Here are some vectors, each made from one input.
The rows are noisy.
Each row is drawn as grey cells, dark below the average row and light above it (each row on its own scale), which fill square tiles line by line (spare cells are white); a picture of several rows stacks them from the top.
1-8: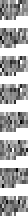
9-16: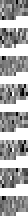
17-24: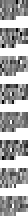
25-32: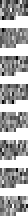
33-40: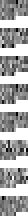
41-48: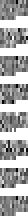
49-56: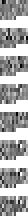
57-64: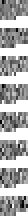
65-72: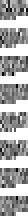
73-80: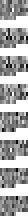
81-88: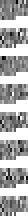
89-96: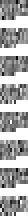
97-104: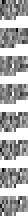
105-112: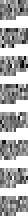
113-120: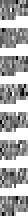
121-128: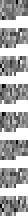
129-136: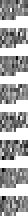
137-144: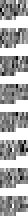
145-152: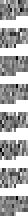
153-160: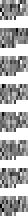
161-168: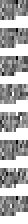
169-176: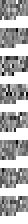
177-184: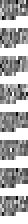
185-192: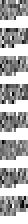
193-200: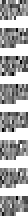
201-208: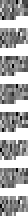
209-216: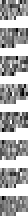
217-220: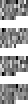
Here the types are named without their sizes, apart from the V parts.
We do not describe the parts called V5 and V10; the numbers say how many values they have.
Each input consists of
either a label and a value of V10, or a point on each of two lines, or a value of V5.
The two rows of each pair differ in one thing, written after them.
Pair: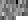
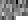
the value of V10
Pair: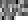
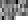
the value of V10
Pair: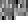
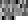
the label
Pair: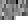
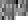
the label
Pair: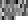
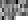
the label
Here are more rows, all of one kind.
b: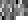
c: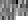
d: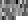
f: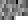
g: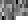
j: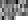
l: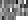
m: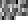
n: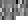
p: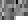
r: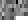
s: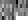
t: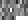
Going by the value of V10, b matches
n and t.
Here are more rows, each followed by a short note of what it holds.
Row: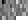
a point on each of two lines
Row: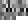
a value of V5
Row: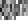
a point on each of two lines
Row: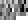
a value of V5
